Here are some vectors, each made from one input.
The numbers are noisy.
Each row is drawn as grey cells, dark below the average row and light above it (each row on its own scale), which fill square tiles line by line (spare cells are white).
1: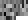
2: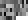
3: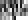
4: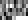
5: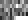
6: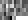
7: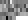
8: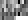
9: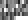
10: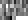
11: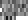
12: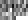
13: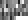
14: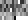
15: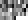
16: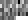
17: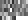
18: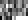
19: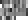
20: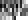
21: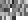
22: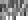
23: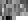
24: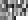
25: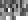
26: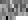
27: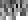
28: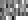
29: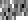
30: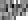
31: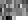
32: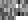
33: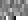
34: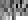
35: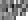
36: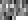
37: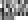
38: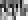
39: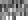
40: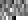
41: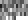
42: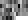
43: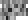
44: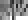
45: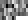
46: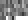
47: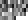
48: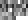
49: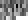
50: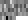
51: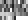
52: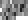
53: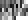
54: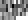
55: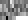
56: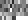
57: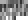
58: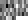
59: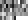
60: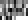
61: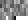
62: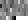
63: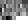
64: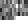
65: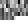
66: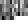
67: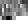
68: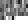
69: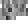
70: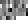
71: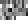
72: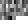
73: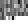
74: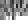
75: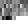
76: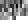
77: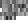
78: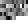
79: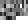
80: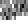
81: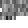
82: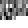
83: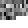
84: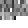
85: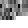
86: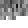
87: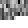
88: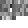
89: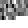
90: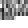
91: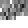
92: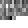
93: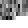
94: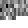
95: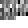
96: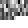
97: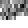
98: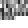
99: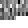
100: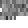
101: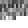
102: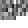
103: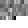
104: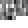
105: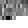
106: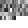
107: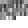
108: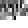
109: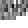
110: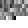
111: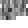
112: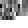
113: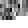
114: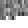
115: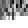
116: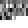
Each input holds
a true/false value, together with either a point on a 9-point line, or a point on a 10-point line.
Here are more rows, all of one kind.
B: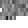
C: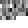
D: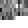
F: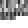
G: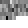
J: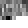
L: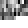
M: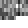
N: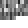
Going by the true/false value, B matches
C, G and J.
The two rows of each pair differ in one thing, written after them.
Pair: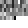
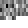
the true/false value
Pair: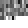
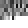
the true/false value
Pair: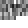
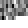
the true/false value
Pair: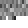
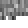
the true/false value
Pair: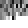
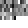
the place on the 9-point line
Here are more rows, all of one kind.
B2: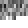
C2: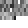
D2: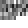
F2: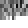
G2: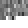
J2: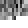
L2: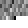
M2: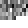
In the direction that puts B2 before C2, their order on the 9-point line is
J2, G2, F2, B2, L2, C2, M2, D2.
